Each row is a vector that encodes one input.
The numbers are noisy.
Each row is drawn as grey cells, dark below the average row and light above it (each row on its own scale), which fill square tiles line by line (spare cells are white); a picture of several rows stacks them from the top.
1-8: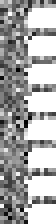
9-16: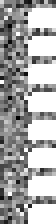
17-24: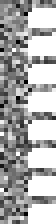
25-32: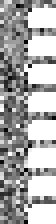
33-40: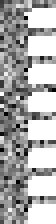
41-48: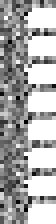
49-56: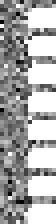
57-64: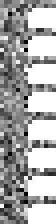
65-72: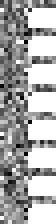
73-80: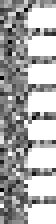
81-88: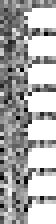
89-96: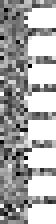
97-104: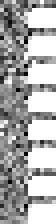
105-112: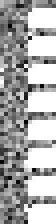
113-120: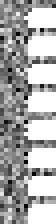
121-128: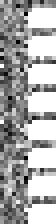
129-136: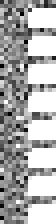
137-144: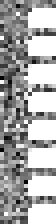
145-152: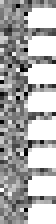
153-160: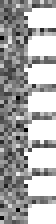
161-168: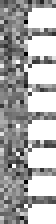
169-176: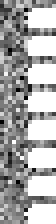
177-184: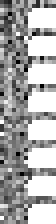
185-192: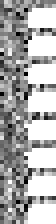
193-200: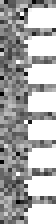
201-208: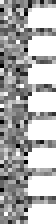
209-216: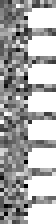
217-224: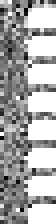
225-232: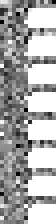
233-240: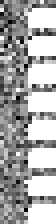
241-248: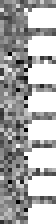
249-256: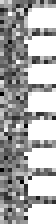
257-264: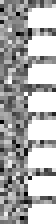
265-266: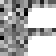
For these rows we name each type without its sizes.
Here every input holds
a list of items, each a point on a line and a true/false value.
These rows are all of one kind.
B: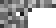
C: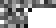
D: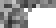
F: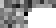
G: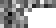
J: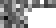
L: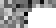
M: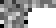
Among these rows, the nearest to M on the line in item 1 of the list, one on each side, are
C and J.
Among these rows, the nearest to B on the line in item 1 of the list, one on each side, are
C and D.
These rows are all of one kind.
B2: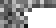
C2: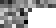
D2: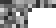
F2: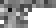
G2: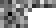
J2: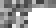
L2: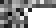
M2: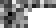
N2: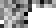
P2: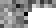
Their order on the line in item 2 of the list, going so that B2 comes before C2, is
N2, P2, M2, F2, G2, B2, D2, J2, C2, L2.
